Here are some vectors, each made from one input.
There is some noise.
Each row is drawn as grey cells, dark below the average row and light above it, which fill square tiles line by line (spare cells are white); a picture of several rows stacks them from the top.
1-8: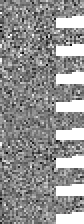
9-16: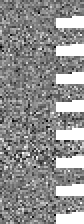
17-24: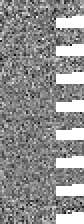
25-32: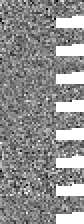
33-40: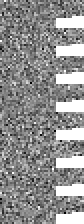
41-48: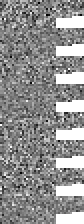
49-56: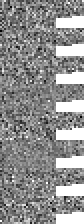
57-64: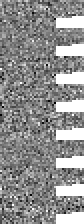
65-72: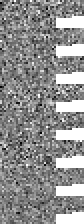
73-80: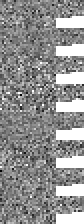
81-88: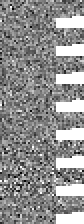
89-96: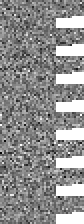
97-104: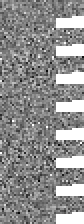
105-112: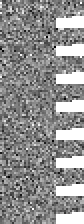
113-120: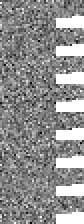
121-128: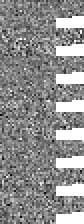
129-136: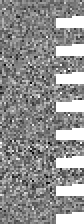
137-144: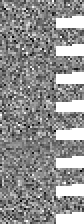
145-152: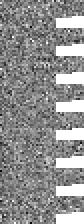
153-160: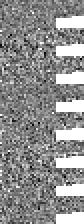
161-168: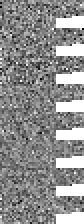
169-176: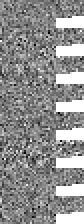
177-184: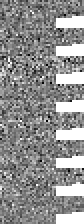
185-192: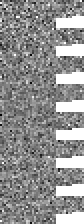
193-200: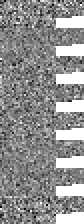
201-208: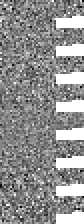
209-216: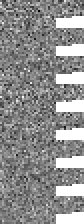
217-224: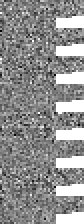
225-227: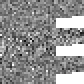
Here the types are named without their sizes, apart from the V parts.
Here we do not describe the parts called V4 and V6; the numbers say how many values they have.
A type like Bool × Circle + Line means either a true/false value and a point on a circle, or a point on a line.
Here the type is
(Line × Tree + V6) × (Line + V4) × V4.
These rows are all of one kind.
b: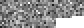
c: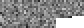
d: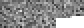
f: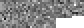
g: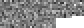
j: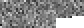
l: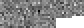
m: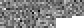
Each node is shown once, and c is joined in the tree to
f.
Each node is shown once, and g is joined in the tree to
d.
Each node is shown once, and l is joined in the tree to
j.
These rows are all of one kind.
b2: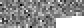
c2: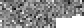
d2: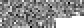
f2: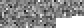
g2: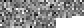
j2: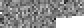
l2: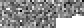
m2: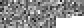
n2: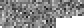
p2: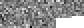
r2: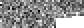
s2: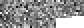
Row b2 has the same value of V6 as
c2, d2 and r2.
